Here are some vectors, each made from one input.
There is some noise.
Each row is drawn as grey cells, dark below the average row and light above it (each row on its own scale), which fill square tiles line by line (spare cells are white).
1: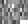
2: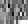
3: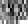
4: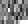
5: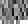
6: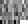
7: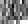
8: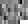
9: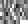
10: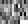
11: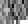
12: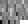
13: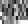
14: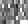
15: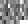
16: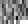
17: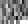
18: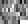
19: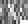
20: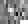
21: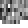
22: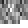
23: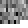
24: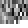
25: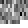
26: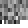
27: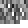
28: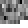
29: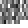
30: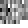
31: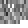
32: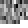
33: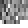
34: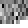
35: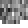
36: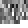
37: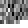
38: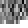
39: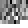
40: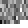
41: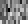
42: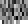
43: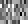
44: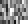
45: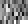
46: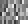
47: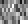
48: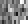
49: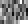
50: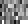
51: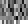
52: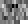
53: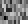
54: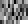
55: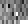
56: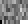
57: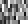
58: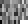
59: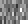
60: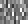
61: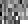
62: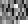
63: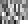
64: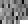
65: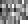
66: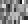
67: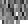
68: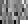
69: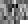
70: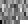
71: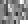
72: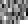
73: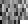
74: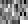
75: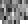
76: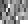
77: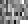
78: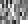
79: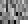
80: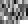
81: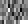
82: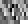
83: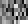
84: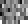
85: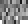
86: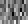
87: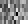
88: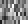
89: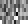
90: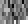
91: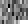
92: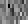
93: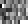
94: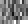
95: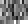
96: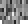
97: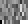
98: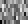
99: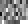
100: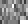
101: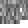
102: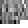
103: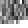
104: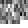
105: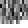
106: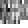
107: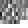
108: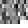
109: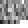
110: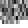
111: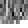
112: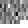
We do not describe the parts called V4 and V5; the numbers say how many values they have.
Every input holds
one of 6 labels, a true/false value, a value of V4 and a value of V5.
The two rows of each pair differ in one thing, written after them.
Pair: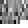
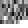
the true/false value
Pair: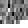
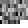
the true/false value
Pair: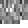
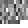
the value of V5
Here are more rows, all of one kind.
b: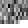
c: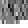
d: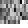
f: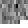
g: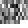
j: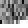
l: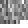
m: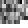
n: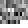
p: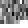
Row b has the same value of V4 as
c, f and m.
